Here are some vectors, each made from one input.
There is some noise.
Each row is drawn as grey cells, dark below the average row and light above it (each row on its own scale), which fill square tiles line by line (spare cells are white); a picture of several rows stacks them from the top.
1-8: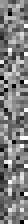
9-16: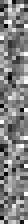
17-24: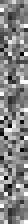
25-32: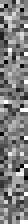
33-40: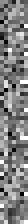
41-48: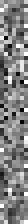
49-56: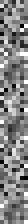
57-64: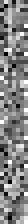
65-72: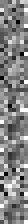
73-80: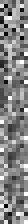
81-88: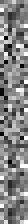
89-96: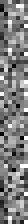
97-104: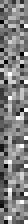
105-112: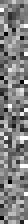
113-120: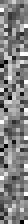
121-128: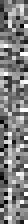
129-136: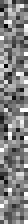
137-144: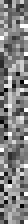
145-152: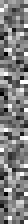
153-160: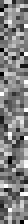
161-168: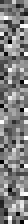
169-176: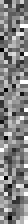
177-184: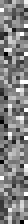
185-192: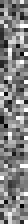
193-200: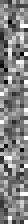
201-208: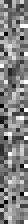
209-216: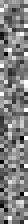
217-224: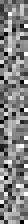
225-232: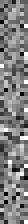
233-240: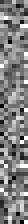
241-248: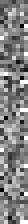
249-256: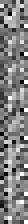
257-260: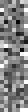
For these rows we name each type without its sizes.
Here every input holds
either a point on a circle and a true/false value, or a label.
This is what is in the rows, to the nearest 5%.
About 60% of them hold a point on a circle and a true/false value. The rest hold a label.
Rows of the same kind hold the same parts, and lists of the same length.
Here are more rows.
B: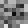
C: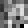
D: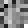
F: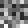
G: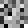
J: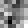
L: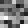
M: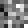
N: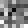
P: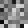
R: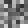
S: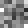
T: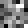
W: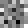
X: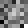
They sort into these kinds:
B, F, J, L, N, R, S, W
C, D, G, M, P, T, X

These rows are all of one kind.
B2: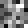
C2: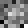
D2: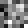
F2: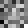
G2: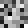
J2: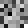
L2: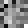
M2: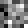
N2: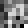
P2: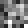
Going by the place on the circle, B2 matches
D2 and M2.
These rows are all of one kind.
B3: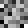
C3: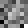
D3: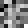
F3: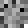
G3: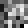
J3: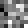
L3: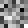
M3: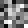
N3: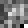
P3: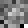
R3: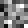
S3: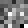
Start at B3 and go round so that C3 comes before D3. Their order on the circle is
B3, C3, P3, S3, N3, G3, J3, R3, M3, D3, F3, L3.
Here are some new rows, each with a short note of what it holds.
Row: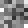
a label
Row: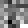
a label
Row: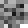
a label
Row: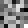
a point on a circle and a true/false value
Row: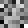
a point on a circle and a true/false value
